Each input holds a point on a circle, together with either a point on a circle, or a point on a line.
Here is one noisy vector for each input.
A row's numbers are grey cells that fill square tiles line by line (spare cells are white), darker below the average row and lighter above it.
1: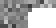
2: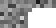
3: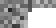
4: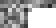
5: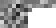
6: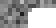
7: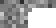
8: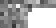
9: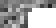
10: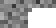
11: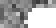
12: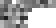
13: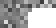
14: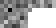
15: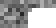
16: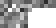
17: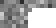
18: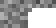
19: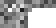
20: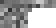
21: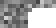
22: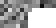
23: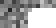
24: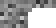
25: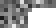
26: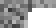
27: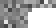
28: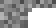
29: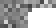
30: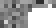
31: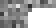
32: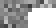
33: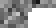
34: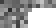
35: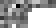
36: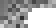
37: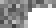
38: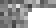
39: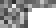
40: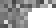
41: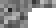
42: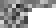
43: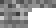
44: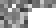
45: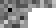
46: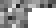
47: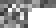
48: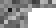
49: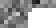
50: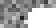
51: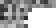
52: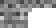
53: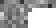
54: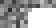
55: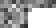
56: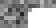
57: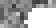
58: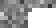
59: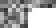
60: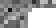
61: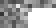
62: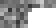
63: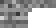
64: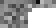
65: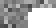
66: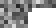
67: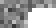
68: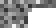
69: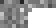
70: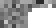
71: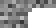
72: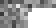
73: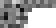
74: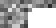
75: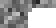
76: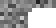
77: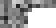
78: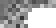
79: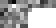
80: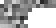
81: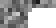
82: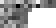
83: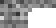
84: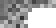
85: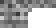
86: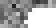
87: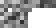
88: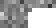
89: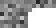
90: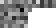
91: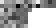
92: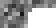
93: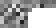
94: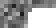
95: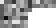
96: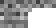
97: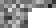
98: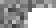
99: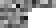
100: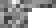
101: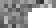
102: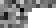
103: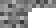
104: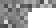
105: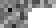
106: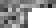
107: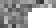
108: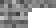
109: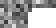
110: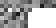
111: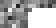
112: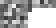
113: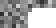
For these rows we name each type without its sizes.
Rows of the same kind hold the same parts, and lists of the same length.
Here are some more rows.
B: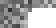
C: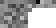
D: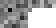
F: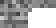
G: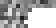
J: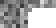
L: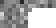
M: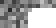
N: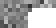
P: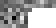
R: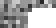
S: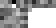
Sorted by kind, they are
B, C, D, F, J, L, M, N
G, P, R, S

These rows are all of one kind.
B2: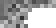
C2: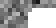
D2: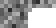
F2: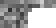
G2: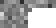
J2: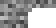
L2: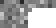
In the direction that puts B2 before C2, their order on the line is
B2, L2, G2, F2, J2, D2, C2.
